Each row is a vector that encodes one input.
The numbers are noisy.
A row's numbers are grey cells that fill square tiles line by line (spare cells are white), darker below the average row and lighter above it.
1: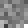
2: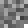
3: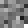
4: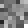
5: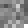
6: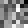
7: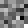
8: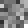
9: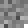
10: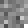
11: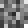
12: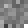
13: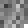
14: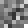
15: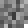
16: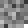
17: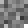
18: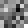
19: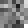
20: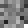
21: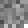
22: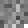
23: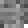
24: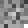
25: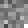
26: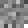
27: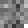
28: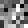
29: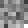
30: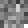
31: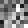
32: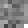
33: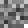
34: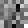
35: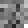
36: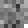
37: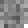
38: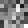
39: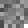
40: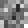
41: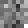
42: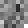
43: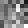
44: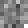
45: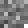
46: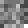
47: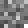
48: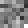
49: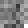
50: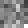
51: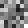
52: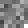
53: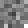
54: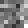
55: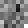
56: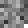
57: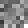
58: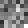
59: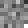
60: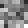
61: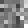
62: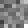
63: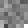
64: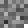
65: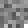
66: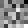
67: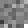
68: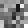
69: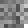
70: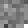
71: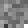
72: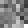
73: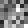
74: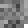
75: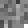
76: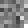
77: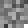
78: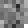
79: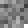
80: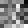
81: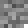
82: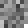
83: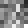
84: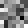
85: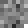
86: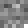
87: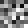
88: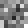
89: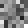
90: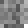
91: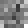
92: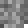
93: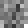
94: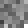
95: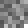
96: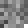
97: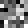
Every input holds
a point on a 9-point line and a true/false value.
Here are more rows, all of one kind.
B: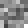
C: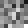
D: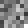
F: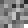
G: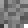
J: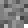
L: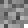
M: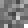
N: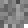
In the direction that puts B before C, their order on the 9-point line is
B, D, L, N, M, J, G, C, F.
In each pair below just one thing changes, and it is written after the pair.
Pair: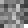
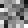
the true/false value
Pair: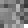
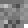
the true/false value
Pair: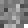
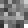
the place on the 9-point line
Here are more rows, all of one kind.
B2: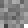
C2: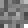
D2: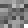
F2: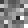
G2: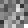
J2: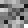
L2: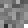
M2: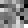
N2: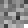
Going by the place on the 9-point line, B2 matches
D2, G2 and J2.
